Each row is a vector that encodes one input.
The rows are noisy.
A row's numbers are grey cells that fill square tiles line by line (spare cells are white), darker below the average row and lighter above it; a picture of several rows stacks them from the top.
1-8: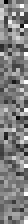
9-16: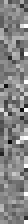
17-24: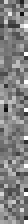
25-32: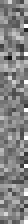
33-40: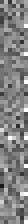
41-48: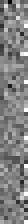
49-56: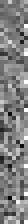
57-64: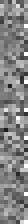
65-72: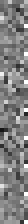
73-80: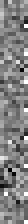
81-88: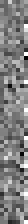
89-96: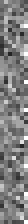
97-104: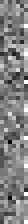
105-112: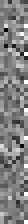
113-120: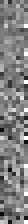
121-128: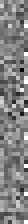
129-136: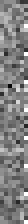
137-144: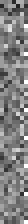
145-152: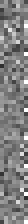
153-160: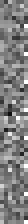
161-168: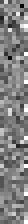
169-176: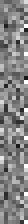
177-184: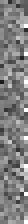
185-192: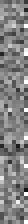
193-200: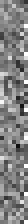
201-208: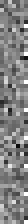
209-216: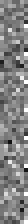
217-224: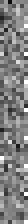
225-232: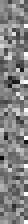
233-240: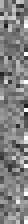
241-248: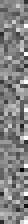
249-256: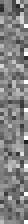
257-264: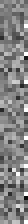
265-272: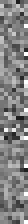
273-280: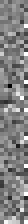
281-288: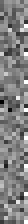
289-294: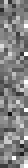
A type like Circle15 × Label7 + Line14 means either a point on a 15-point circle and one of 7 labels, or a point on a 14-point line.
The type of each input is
(Bool × Line13 + Line9) × Line7.
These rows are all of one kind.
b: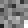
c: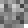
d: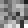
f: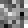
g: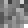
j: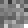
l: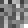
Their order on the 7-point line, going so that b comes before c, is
f, b, d, g, j, c, l.
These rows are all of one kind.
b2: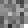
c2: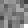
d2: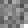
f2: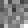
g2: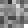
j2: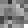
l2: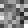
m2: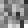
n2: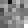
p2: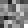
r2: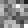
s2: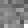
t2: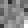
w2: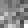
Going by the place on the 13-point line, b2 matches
c2, s2 and w2.
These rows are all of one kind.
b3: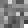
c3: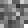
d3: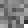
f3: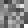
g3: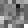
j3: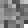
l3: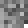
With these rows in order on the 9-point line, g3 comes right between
d3 and j3.
